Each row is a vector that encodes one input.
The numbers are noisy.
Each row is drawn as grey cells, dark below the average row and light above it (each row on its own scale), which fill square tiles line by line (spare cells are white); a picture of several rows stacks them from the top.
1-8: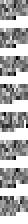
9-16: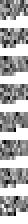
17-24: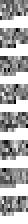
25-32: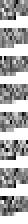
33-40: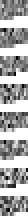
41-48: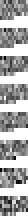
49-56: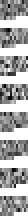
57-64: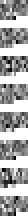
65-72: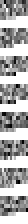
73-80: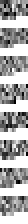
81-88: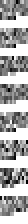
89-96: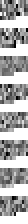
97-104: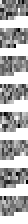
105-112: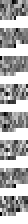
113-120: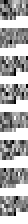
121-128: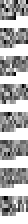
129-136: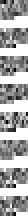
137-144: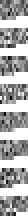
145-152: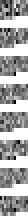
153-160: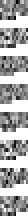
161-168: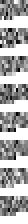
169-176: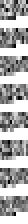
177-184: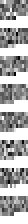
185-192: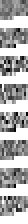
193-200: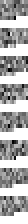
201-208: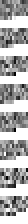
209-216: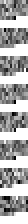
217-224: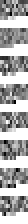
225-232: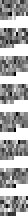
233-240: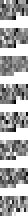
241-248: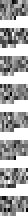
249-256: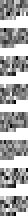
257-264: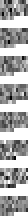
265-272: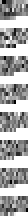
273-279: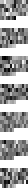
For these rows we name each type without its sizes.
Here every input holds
either a fixed value, or four labels, or three true/false values.
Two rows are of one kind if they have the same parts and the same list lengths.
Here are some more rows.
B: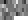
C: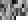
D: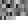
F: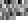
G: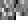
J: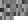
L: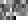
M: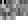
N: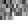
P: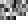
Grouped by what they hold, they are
B, D, F, J, M, N
C
G, L, P

